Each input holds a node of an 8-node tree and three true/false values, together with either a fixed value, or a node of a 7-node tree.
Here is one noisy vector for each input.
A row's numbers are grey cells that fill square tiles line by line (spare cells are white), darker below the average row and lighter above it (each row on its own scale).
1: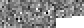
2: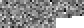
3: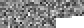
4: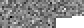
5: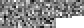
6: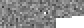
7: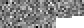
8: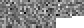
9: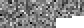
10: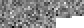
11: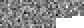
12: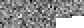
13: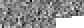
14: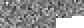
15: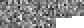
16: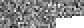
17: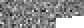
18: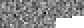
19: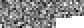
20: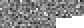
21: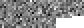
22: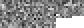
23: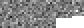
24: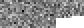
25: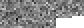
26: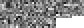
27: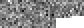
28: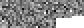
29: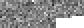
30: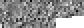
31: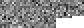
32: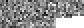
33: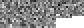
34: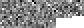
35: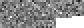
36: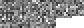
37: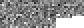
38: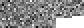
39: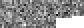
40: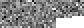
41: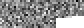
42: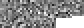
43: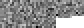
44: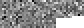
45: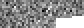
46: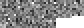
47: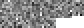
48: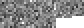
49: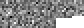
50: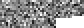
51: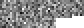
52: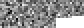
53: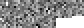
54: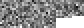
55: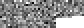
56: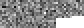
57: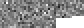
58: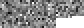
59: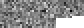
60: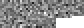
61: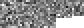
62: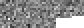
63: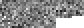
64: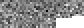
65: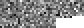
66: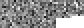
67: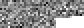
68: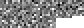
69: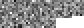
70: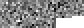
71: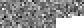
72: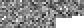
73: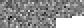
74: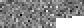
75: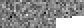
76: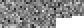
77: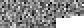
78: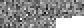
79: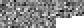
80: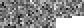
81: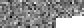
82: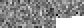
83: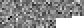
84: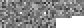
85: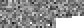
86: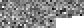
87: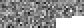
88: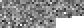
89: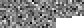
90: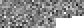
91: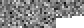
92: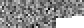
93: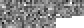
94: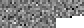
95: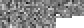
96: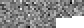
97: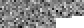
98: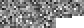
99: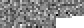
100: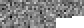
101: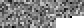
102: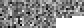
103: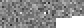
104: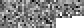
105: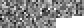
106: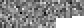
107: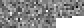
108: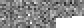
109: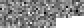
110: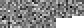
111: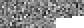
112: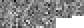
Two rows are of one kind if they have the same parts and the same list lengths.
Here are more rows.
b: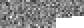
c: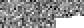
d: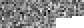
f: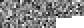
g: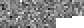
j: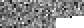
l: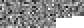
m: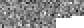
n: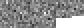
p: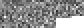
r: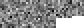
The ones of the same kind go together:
b, c, l, m, n
d, f, g, j, p, r

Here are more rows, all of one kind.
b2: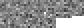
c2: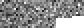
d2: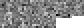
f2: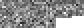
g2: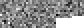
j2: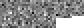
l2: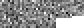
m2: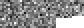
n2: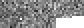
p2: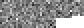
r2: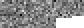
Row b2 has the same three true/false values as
d2, j2 and m2.
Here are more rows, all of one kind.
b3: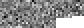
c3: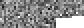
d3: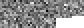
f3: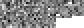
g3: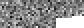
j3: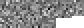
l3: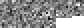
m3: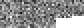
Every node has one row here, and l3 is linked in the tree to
f3.
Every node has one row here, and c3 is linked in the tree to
g3.
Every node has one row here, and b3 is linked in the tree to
d3, f3 and j3.
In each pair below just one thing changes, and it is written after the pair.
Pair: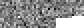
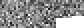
one of the three true/false values
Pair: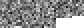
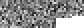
one of the three true/false values
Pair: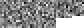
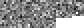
the node of the tree
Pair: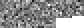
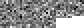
the node of the tree
